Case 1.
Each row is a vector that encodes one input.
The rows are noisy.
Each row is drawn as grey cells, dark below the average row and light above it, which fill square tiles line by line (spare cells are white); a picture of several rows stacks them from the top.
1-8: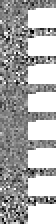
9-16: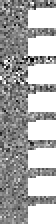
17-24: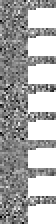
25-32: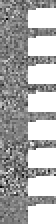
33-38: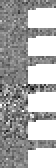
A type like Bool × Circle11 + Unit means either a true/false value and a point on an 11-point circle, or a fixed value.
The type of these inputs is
Bool × (Circle6 + Unit).
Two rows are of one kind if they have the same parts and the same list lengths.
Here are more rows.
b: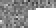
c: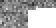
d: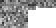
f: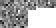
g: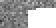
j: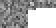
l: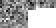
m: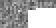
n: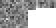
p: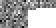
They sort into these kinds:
b, g, j, l, n
c, d, f, m, p

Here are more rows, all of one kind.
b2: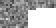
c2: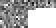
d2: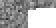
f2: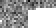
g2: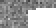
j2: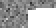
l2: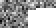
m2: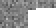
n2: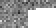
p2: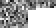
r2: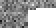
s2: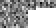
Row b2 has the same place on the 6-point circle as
g2 and r2.
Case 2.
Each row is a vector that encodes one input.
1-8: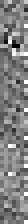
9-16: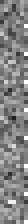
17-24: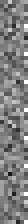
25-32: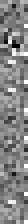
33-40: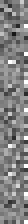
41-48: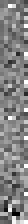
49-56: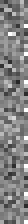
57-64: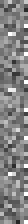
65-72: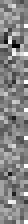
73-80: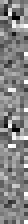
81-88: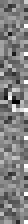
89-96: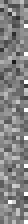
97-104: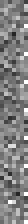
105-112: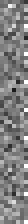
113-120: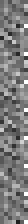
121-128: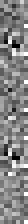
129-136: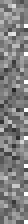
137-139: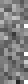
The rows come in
3 kinds.
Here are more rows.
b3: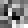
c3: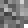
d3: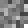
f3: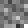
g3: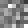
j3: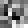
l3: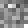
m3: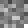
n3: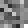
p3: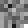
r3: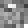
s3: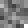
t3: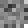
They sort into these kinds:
b3, j3
c3, d3, f3, g3, l3, m3, n3, s3
p3, r3, t3

